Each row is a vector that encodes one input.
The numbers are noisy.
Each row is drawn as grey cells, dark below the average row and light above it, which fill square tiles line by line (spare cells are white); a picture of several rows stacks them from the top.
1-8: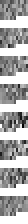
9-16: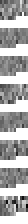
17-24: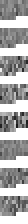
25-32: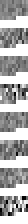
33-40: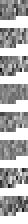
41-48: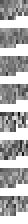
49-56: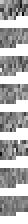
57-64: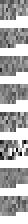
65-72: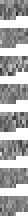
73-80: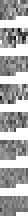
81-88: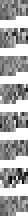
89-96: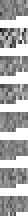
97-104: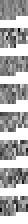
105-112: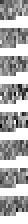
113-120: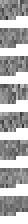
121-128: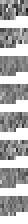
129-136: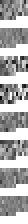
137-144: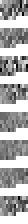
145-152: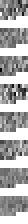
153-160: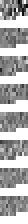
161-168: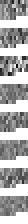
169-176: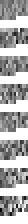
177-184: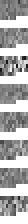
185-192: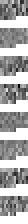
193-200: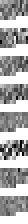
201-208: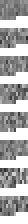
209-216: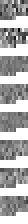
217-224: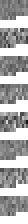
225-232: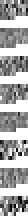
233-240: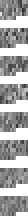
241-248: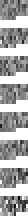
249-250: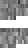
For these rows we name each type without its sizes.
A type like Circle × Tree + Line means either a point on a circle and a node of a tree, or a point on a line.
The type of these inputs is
Circle × (Line + Tree × Tree).
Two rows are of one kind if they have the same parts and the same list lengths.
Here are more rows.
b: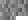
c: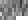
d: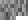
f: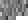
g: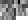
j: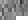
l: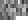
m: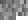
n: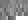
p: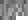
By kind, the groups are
b, d, f, g, l, n
c, j, m, p

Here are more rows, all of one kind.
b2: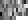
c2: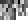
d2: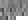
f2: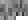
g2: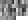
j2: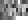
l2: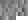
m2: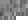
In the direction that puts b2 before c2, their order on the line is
m2, g2, d2, b2, f2, c2, l2, j2.
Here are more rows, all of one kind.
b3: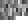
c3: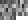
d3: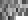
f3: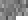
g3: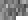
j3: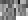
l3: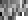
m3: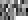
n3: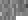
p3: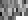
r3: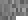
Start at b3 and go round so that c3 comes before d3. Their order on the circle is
b3, j3, f3, r3, c3, g3, p3, l3, m3, d3, n3.
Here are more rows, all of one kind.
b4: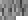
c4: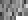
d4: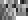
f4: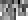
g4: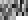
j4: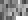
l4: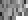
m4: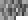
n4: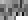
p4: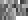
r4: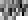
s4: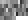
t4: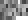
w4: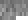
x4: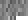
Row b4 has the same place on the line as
j4, m4, s4 and t4.
